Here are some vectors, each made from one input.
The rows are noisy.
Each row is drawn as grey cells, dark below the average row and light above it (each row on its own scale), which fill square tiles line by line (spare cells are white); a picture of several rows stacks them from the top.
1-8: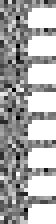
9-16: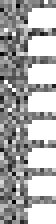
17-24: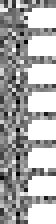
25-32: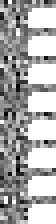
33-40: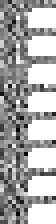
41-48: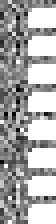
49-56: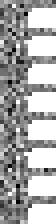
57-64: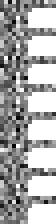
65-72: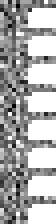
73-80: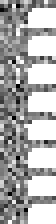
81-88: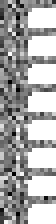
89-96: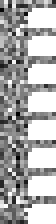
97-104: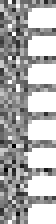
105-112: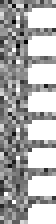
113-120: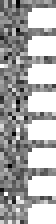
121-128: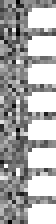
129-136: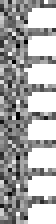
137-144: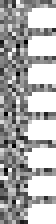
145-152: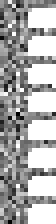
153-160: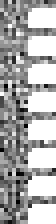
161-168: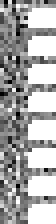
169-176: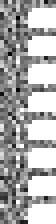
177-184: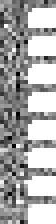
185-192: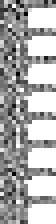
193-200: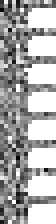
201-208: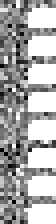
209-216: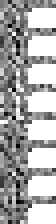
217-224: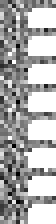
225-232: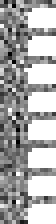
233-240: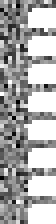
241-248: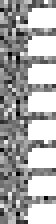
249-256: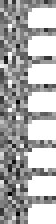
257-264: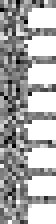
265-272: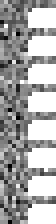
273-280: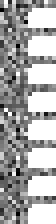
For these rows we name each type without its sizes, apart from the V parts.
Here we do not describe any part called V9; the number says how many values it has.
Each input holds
a list of items, each a true/false value and a value of V9.
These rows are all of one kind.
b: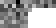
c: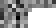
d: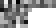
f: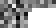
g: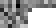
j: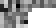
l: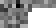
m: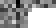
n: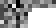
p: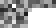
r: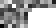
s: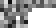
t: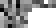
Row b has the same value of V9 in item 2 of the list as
d, g, j and s.
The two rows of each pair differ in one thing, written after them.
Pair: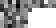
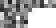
the true/false value in item 1 of the list
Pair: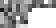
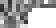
the value of V9 in item 1 of the list
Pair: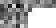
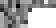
the value of V9 in item 2 of the list
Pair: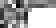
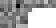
the value of V9 in item 2 of the list
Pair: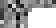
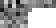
the value of V9 in item 2 of the list
